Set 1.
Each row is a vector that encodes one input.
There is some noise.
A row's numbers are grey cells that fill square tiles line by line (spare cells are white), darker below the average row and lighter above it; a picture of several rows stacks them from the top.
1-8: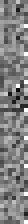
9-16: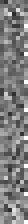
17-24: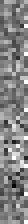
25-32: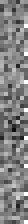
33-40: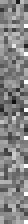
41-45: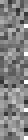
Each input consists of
a true/false value, together with either a fixed value, or a node of a 7-node tree.
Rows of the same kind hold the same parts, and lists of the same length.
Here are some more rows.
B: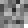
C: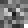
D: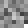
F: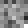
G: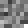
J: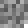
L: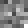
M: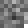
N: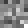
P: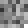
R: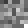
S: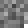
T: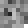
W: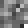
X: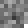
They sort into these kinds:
B, D, G, J, M, P, S, T, W, X
C, F, L, N, R

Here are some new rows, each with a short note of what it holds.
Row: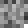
a true/false value
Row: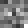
a true/false value
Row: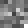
a true/false value
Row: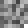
a node of a 7-node tree and a true/false value
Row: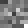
a true/false value
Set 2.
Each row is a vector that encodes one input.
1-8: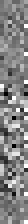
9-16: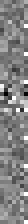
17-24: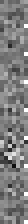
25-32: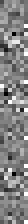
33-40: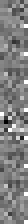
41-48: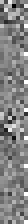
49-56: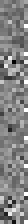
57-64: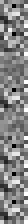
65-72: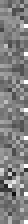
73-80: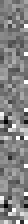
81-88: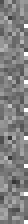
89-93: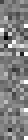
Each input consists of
either a point on a 5-point line, or four true/false values.
